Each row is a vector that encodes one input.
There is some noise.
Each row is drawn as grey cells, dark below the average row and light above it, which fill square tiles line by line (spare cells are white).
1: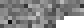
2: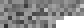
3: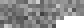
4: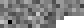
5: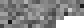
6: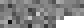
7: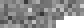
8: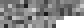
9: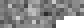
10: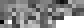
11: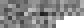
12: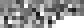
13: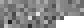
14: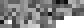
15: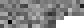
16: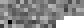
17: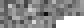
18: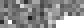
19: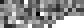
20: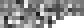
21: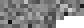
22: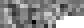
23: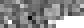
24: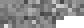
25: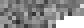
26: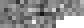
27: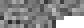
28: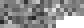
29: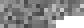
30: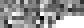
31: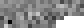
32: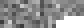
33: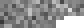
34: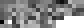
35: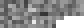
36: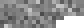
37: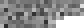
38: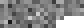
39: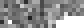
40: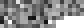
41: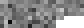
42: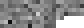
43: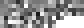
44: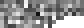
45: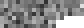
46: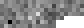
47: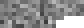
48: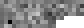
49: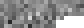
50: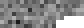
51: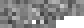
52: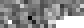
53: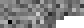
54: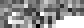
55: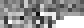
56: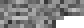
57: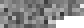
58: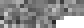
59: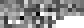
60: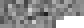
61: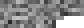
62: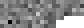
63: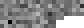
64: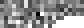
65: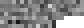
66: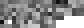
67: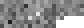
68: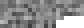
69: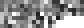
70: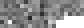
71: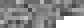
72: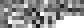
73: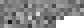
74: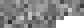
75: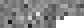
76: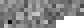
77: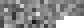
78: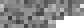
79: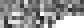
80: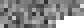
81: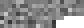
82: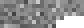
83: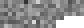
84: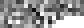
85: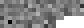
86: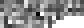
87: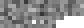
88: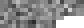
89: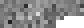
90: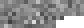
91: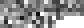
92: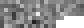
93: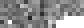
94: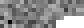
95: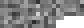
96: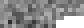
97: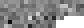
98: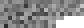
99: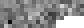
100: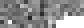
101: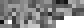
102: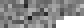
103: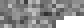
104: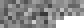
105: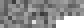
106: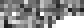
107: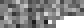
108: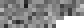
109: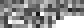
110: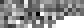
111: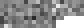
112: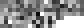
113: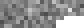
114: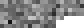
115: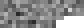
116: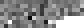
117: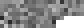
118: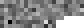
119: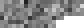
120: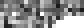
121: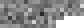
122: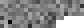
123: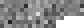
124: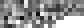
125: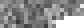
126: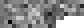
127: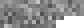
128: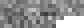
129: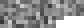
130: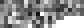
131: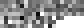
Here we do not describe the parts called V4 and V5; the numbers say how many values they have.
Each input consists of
either two values of V4 and a value of V5, or a list of up to three points on a 6-point circle.
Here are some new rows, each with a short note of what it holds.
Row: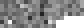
a list of one item
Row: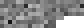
a list of two items
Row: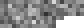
a list of two items
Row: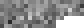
a list of two items
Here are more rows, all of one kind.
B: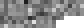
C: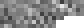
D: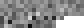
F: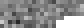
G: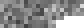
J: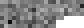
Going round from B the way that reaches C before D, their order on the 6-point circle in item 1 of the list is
B, C, D, J, F, G.
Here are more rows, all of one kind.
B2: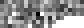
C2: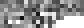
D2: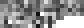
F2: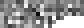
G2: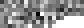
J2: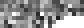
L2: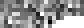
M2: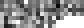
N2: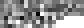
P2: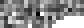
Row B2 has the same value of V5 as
G2, N2 and P2.
